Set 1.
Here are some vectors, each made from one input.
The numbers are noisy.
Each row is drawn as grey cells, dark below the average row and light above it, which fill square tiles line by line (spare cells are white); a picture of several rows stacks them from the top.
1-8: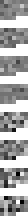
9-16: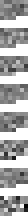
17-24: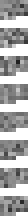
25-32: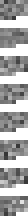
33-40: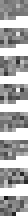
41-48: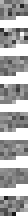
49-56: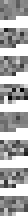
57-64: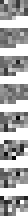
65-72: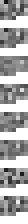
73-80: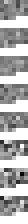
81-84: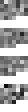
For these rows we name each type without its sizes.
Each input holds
a list of points on a line.
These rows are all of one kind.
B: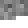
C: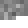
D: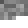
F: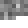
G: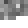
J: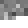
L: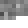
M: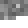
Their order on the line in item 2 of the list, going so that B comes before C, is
B, D, F, L, C, G, J, M.
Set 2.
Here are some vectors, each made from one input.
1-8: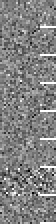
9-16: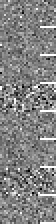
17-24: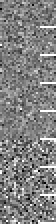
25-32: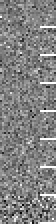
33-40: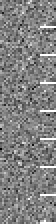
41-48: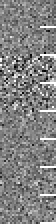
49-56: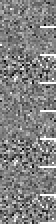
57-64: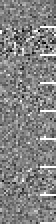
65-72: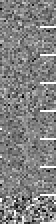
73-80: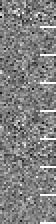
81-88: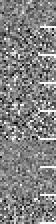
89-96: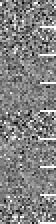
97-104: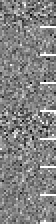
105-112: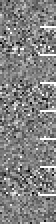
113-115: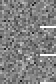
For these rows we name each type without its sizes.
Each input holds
either a label, or a point on a line.
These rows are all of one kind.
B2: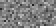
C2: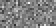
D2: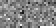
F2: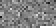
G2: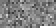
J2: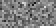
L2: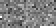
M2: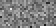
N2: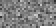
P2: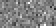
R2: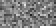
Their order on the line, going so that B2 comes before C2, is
D2, B2, J2, R2, M2, F2, N2, G2, L2, P2, C2.
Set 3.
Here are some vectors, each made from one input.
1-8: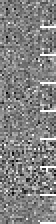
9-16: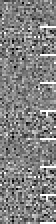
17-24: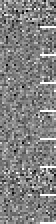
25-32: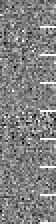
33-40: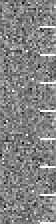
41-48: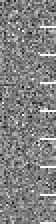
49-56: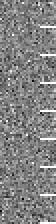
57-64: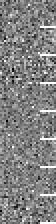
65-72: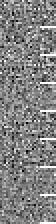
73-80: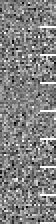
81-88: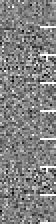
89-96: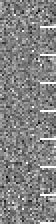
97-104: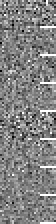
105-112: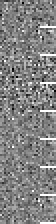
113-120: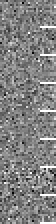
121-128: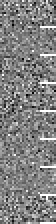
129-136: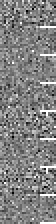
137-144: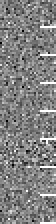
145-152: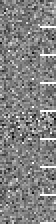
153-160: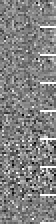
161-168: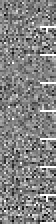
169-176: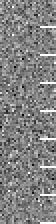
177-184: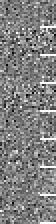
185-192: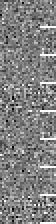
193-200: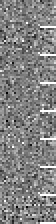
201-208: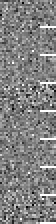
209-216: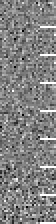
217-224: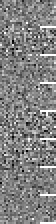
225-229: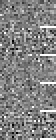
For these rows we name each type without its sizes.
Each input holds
either a label, or a point on a line.
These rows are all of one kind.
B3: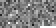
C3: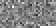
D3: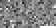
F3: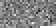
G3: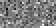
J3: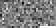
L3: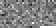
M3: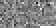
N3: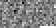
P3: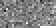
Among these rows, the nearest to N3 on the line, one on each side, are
D3 and J3.
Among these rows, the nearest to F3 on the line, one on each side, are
G3 and L3.
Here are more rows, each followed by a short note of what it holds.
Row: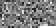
a point on a line
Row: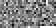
a label
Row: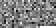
a label
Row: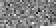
a point on a line
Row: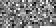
a label
